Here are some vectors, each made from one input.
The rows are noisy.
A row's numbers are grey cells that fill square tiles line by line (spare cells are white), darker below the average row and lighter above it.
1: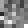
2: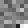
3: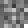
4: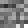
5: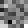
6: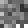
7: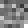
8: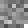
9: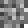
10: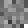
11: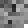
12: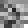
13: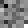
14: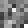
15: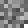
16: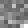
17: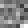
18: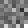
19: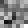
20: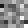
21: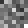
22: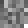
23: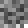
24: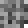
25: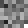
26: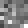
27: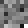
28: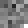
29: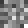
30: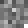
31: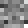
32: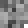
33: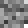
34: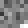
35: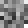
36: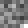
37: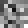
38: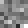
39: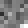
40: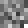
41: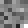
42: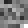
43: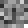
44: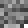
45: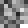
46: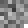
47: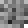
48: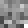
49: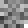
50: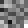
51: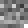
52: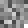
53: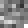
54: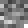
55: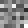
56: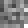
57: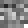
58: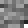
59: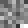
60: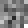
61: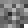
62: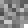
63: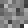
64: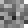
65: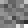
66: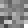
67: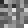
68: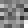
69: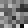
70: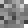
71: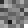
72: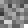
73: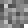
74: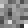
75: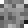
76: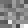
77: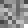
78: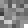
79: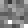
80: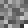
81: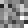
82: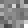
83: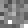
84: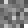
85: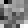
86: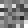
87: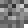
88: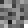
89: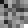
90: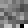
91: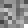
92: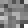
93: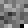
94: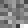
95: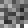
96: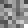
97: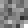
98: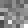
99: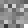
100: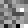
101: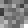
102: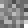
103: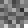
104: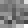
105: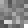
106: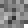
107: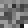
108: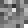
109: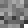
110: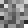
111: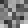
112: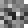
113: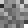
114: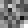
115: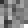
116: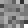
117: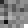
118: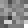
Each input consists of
a point on an 11-point line, together with either a point on a 5-point line, or a point on a 12-point line.
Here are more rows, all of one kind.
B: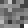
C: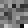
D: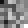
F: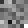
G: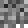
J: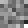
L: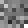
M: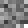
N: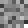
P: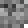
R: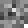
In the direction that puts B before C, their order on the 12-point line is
R, F, B, C, L, J, N, M, P, G, D.
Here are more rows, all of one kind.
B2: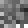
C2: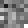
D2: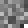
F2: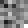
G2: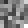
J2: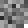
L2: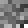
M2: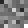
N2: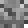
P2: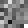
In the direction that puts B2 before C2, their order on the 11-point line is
G2, N2, J2, D2, P2, L2, B2, C2, M2, F2.
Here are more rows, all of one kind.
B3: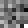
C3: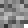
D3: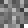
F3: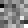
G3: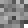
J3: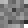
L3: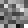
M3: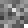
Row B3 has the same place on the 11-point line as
C3 and G3.
